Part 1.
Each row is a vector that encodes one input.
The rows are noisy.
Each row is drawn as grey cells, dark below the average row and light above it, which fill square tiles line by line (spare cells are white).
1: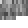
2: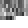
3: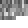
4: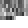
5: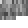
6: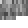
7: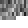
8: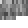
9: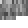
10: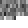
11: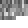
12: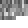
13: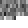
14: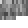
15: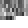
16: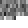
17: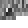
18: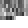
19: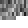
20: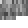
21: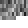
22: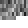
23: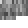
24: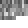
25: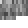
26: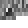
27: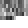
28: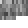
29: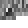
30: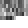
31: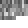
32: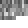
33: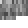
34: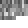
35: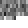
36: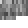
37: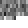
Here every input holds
a point on a 6-point line.
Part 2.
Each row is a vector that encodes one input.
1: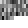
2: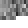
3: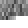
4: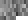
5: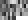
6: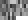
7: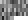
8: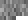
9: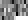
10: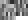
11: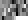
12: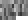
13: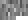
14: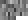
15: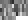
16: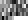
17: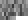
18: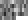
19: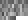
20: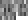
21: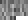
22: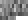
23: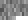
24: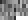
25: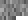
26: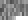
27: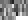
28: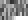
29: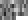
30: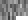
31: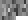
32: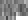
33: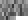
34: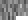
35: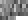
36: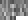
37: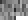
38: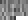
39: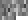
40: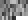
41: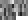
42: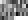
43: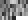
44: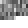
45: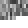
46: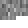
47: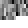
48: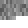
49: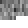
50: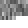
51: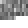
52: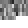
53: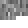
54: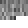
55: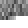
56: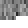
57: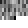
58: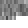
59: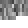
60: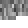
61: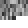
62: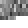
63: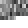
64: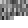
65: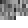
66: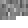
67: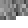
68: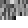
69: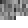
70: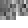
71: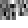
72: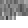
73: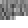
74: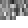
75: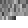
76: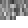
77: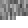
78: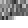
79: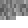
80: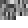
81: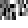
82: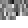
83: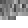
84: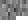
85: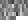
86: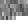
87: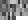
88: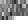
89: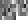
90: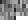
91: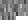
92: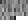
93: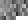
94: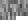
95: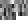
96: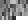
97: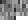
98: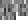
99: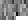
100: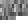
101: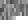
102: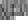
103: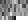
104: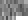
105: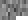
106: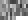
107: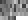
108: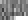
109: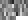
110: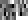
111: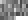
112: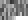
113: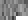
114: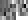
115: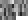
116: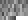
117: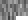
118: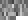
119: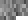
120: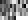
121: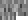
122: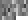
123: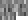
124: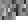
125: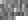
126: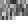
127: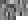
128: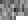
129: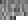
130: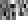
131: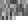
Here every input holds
four true/false values.
